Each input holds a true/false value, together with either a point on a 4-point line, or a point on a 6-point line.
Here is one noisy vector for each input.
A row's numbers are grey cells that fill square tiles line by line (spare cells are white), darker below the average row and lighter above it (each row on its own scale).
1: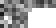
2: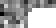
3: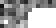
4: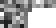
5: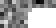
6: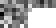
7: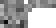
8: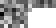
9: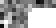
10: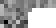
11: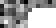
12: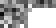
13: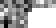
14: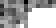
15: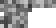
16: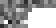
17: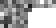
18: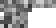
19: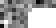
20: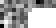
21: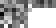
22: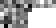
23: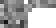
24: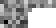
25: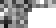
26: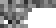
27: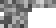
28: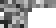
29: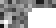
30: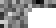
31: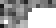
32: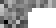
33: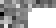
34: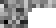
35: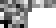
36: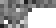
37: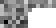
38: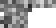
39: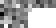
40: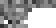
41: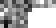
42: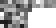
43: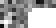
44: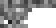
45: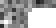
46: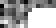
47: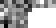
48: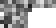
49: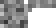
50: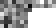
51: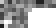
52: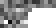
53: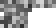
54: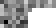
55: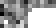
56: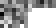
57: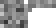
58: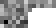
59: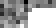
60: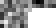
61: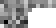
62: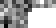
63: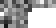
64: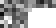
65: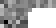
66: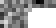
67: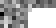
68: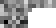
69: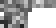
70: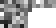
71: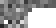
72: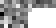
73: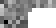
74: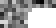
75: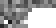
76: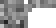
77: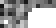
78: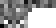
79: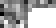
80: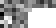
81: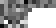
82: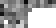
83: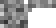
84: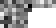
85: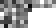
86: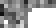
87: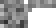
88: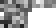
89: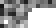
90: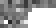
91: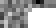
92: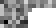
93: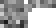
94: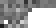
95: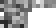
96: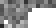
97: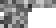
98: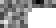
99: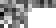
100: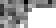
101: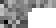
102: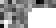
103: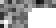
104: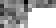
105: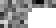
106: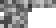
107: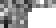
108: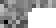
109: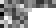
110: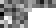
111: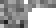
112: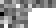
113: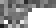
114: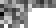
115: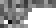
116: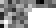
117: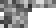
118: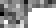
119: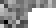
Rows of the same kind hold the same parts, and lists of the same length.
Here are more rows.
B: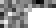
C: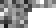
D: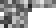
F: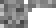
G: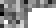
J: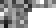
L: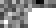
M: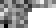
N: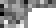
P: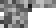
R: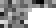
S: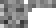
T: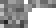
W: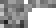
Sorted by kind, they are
B, G, L, N, R
C, D, F, J, M, P, S, T, W

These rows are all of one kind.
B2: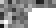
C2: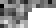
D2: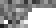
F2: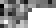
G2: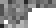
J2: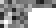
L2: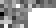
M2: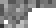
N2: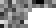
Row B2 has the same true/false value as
J2, L2 and N2.
